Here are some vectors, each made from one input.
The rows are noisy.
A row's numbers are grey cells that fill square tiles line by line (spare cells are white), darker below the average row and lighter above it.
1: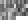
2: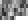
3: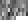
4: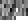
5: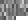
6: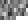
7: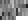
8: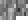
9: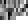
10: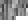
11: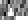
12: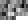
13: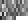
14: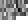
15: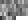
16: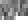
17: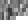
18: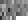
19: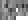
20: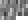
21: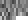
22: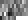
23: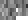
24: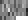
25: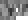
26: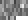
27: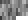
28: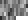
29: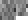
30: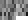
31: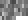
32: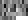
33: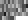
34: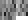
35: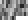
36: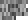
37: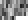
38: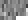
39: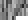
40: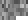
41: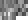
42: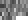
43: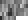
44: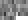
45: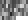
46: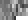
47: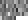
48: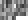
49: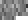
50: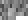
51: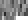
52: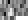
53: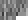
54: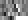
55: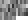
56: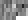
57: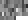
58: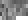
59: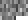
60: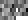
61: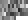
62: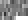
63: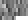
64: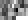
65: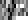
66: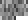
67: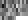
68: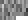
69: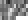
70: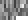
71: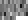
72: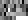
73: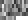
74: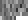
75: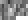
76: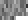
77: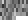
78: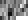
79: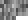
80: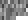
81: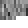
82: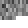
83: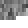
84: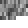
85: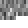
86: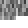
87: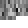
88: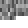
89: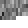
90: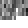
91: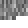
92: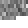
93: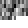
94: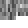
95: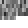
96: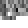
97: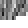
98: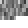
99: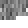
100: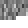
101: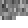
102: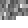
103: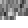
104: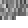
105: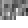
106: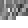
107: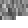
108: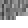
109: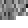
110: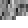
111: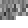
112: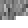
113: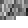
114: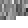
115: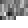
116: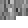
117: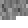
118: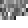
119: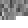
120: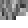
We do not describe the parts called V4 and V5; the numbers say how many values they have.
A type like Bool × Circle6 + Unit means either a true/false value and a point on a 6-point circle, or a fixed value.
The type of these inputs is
(Bool × V4 + Line6) × V5.
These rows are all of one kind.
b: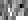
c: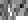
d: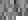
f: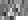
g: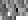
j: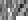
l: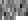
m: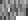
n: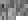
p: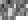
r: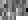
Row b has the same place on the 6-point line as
c, j, l and m.
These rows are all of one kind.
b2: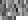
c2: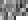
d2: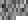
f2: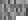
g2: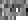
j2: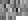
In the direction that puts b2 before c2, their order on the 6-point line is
b2, j2, d2, c2, f2, g2.
